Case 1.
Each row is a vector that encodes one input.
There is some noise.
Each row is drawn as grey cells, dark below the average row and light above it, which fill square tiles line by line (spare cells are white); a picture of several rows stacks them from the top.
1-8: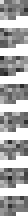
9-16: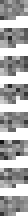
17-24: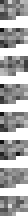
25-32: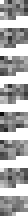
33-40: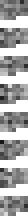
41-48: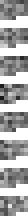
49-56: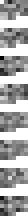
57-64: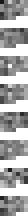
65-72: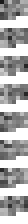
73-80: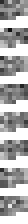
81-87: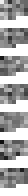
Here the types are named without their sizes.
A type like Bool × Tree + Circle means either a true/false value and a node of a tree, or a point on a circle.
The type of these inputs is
Bool × Line.
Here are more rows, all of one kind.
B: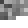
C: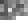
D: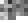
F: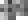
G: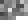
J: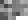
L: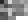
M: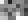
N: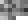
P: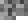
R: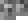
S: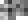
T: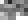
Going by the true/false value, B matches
C, G, J and L.
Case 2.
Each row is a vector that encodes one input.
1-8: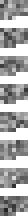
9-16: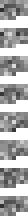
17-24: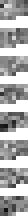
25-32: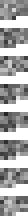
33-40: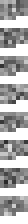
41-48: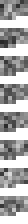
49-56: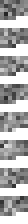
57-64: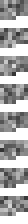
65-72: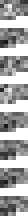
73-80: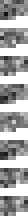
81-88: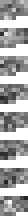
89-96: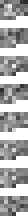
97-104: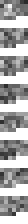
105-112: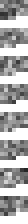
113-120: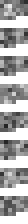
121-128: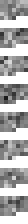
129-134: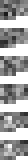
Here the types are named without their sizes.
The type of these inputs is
Bool × Bool × Bool × Bool + Circle.
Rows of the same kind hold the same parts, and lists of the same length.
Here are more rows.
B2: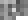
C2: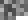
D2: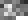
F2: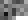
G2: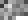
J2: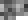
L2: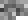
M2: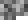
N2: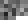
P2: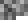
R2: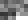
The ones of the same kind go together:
B2, D2, G2, L2
C2, F2, J2, M2, N2, P2, R2

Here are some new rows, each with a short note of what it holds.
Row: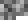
a point on a circle
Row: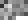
four true/false values
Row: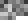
four true/false values
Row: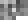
four true/false values
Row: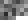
a point on a circle
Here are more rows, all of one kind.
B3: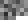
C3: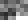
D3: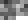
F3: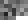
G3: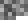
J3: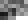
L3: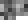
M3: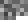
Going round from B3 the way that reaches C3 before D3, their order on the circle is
B3, F3, J3, C3, D3, L3, G3, M3.
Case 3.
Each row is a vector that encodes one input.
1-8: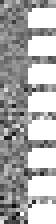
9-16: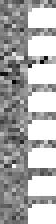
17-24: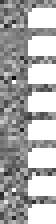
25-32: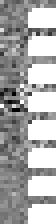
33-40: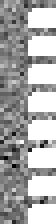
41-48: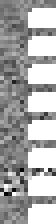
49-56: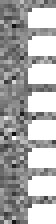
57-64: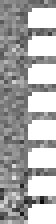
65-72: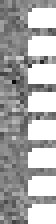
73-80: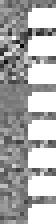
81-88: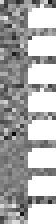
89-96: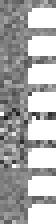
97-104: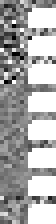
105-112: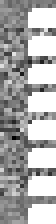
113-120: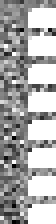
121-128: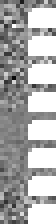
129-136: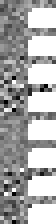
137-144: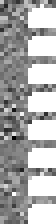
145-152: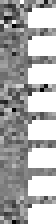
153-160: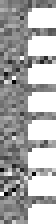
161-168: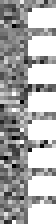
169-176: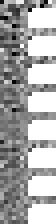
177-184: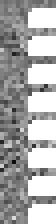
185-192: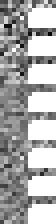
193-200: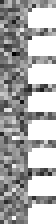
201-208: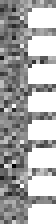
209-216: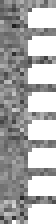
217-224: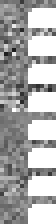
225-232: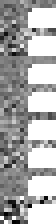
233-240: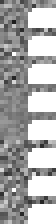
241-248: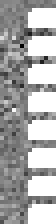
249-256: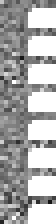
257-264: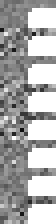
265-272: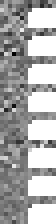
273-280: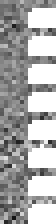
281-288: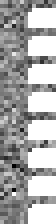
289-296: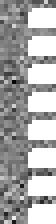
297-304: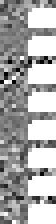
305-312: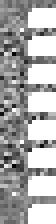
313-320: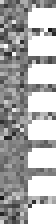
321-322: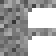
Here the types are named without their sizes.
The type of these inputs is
Bool × Line.
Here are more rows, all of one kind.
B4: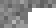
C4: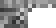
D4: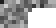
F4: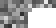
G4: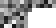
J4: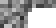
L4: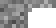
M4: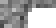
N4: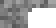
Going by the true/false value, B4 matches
D4, G4 and N4.
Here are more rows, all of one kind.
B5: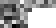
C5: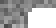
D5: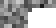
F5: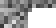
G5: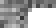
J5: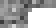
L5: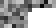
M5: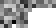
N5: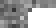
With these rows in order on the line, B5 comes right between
G5 and L5.
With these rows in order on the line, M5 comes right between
D5 and L5.
